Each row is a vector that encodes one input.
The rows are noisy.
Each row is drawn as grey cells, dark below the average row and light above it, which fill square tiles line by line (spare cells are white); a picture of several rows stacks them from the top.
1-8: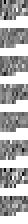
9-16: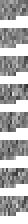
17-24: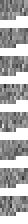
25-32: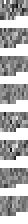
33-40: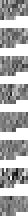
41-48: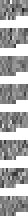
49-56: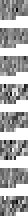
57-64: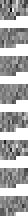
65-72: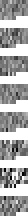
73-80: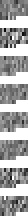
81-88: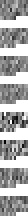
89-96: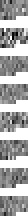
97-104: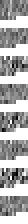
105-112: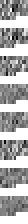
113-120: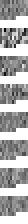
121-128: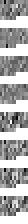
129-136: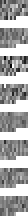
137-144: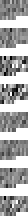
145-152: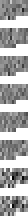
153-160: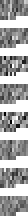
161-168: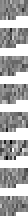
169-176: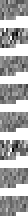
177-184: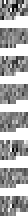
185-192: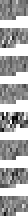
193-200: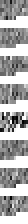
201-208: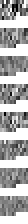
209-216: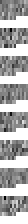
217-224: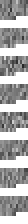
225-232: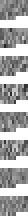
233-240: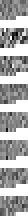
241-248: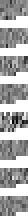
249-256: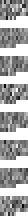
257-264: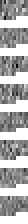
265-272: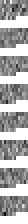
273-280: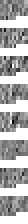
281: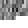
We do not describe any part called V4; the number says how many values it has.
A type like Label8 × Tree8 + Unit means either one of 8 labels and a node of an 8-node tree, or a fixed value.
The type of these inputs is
(Bool × Bool × Bool + Label6) × V4.
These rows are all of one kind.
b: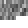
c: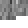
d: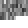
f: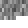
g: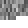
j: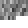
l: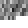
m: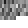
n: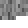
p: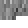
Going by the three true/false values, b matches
c, j and l.
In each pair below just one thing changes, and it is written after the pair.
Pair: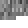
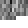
the value of V4
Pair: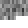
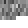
the value of V4
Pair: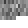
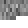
one of the three true/false values
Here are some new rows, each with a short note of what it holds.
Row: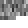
one of 6 labels and a value of V4
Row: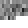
three true/false values and a value of V4
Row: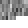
one of 6 labels and a value of V4
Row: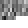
one of 6 labels and a value of V4
